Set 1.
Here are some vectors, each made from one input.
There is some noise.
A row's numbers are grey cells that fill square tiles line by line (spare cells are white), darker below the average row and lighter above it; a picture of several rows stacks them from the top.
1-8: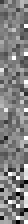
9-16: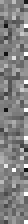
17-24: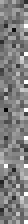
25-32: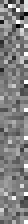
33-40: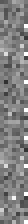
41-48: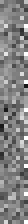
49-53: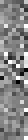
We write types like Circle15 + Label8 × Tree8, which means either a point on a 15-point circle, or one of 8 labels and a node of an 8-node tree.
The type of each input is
(Bool × Bool × Bool + Unit) × Tree7 + Unit.
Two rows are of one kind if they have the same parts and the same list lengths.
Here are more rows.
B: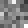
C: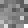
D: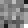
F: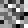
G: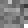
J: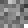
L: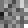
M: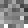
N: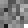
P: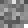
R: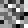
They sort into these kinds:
B, D, G, J, L, N, P
C, M
F, R

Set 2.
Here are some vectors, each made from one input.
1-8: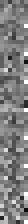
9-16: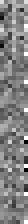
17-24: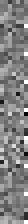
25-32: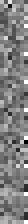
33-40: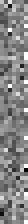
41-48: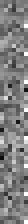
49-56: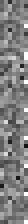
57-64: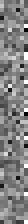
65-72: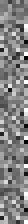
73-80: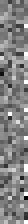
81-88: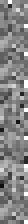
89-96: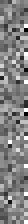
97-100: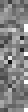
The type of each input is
Bool × Bool × Bool + Tree9 + Unit.
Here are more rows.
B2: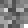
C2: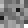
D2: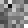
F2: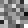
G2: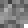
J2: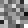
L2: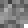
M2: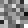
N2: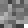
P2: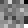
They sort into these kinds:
B2, G2, L2, N2
C2, D2, P2
F2, J2, M2

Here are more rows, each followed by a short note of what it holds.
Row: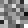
a fixed value
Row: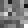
a node of a 9-node tree
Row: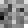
three true/false values
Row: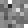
three true/false values
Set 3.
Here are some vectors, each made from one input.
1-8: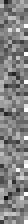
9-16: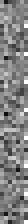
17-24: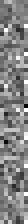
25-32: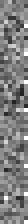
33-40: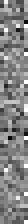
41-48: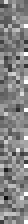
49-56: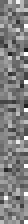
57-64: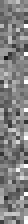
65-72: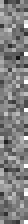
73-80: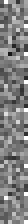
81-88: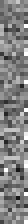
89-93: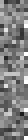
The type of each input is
Bool × Bool × Bool × (Tree12 + Unit).
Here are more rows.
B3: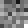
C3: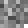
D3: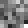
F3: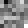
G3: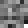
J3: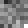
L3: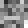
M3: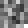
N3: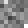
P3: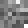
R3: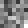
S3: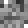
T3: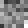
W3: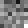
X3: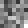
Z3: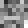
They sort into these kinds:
B3, F3, J3, L3, R3, T3, W3, X3, Z3
C3, D3, G3, M3, N3, P3, S3

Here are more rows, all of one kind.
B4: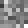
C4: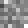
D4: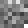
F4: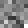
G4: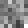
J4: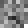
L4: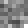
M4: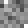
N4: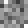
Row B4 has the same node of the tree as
C4 and M4.
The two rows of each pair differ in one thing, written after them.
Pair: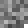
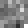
one of the three true/false values
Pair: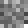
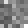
one of the three true/false values
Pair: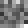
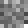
the node of the tree
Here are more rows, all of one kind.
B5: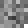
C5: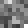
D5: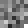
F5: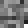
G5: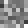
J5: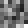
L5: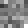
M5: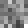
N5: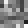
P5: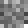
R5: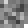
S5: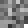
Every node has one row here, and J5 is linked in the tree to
R5.
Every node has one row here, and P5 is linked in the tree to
B5, L5, N5 and R5.
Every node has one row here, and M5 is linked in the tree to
B5.
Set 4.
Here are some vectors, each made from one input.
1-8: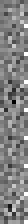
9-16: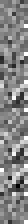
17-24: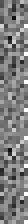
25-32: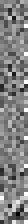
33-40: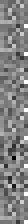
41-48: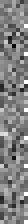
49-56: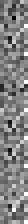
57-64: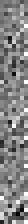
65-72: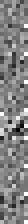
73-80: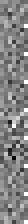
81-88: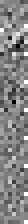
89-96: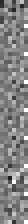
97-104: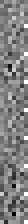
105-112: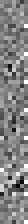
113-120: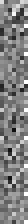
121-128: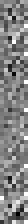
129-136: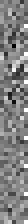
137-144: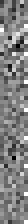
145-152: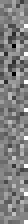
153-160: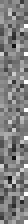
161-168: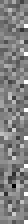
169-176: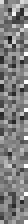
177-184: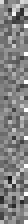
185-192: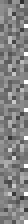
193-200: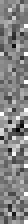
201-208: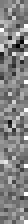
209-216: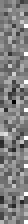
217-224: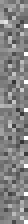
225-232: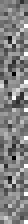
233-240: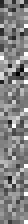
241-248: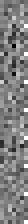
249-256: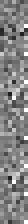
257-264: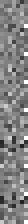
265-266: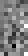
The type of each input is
Line4 × Line7 + Line12.
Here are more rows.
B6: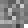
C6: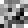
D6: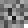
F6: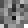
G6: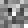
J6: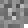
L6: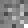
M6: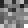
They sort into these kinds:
B6, J6, L6
C6, D6, F6, G6, M6

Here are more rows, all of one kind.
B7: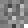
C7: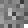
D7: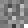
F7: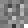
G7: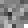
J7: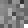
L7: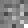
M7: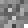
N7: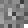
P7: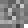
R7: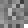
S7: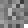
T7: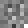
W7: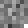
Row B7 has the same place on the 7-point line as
D7, F7, P7 and T7.
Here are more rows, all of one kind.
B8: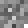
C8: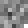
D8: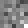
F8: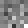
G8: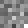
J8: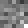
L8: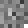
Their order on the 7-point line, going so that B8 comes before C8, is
J8, L8, D8, G8, F8, B8, C8.
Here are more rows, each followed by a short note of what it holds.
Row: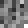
a point on a 12-point line
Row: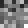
a point on a 12-point line
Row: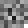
a point on a 12-point line
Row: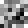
a point on a 12-point line
